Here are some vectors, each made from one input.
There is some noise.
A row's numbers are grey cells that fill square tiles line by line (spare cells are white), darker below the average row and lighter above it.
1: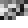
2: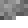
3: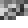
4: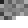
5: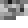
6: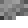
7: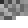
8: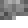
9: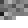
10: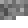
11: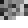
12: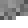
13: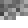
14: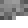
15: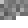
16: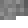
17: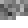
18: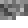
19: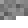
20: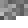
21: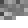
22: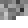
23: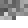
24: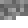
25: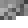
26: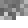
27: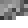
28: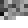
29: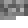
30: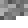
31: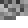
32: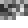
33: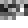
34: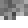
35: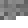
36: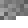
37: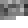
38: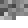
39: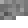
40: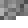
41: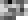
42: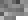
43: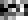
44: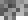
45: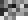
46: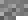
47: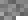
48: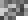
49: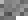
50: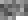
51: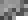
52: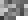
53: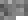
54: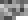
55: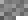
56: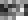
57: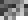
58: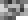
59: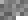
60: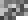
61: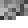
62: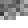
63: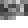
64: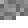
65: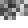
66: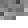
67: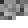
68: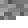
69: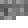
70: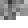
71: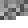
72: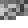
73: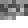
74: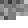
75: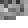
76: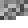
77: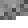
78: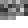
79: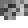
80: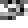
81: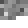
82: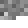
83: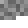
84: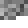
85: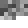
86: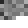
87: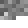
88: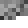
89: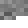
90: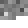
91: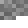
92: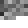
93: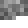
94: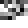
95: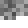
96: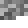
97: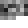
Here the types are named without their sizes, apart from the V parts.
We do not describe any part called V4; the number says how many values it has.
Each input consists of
a point on a line, together with either a point on a line, or a value of V4.
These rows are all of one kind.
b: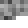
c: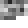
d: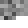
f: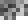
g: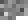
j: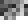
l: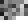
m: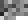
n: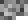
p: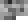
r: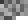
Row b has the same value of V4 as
c, d, f and p.
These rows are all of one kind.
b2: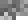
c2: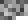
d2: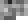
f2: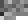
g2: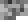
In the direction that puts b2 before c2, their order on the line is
d2, b2, g2, f2, c2.
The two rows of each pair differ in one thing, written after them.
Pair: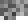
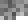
the place on the line
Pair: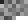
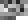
the place on the line
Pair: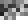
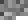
the place on the line
